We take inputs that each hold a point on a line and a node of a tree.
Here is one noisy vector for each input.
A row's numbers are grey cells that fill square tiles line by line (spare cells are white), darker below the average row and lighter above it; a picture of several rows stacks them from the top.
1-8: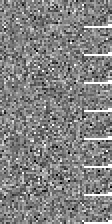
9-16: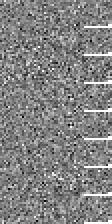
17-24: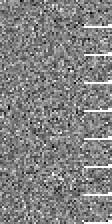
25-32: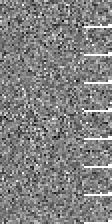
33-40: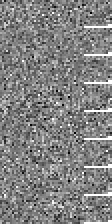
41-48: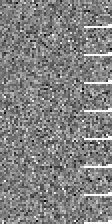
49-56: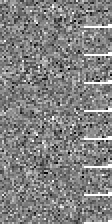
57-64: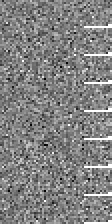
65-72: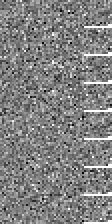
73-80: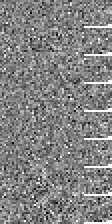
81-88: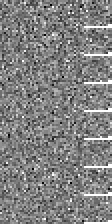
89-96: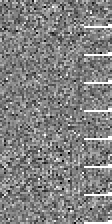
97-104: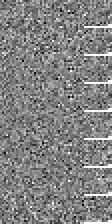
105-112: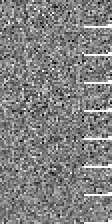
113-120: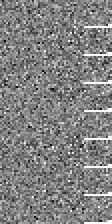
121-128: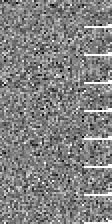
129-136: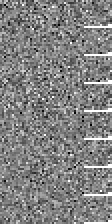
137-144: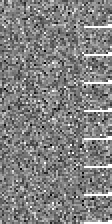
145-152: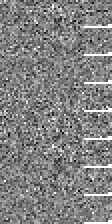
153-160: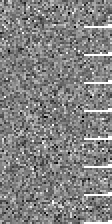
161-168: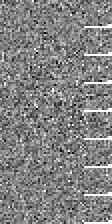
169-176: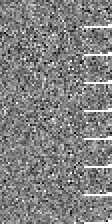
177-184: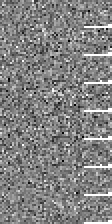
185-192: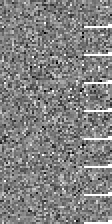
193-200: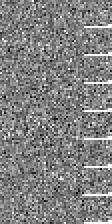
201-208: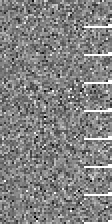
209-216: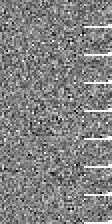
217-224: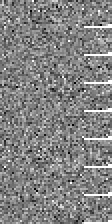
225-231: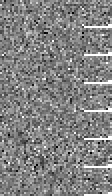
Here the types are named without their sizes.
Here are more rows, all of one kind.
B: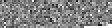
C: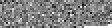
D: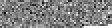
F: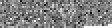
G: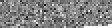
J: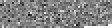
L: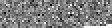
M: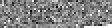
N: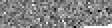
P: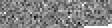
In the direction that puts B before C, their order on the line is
M, B, C, P, N, J, G, F, D, L.
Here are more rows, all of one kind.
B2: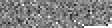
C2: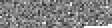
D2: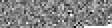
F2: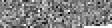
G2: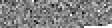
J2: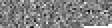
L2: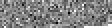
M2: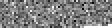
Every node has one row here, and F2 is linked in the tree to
B2.
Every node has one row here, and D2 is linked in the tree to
L2 and M2.
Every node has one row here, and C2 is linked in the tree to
G2.
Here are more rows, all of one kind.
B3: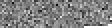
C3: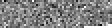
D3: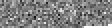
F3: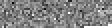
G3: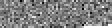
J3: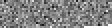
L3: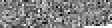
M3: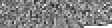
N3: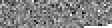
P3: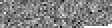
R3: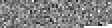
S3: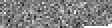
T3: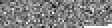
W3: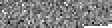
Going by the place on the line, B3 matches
P3, S3 and W3.
